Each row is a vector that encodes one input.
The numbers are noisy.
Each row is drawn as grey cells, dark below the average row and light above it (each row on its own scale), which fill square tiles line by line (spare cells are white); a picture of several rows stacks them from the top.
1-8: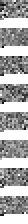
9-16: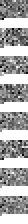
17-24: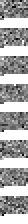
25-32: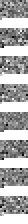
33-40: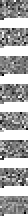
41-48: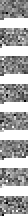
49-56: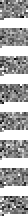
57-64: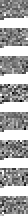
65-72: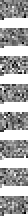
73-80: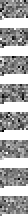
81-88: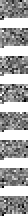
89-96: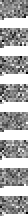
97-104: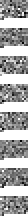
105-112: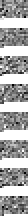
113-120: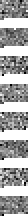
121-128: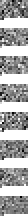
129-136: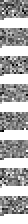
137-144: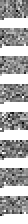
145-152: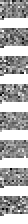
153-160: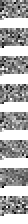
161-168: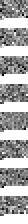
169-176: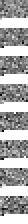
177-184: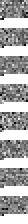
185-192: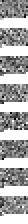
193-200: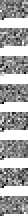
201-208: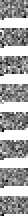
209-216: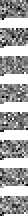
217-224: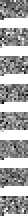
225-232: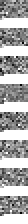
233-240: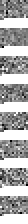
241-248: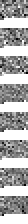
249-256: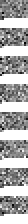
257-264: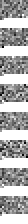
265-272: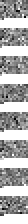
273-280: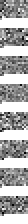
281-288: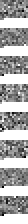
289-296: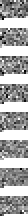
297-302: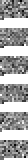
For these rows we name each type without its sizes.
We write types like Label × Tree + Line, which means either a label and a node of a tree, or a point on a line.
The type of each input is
List((Circle + Unit) × Line).
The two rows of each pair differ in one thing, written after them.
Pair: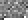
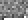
the place on the circle in item 2 of the list
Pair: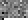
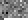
the place on the line in item 2 of the list
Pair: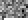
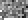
the place on the circle in item 2 of the list
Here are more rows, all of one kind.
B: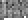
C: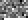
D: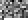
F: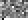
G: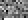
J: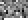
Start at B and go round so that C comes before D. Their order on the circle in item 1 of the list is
B, C, D, F, J, G.
